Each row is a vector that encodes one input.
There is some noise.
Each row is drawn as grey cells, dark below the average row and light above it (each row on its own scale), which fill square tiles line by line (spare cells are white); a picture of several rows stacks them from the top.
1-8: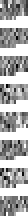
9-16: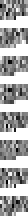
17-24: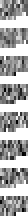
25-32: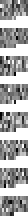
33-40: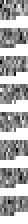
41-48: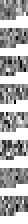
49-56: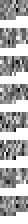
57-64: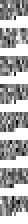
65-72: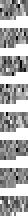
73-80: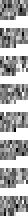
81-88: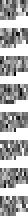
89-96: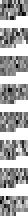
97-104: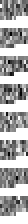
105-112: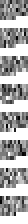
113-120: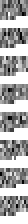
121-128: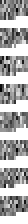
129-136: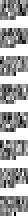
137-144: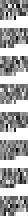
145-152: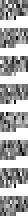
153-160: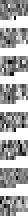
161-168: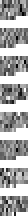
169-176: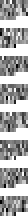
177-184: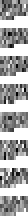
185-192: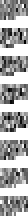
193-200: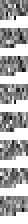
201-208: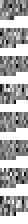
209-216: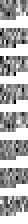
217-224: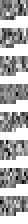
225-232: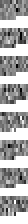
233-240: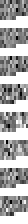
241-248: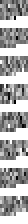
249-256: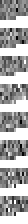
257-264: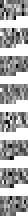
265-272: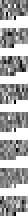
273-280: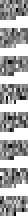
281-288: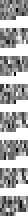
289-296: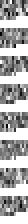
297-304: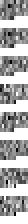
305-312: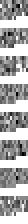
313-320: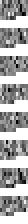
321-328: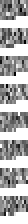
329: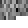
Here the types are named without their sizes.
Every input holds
a label and a point on a line.
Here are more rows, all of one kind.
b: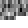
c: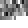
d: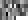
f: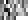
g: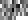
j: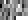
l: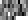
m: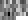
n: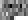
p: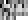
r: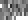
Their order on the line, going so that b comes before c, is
d, l, b, j, p, f, r, n, g, m, c.
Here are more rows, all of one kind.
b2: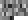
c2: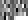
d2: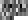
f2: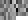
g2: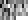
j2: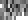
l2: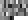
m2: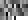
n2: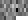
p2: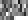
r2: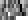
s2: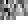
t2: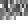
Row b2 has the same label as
d2, l2, p2 and r2.
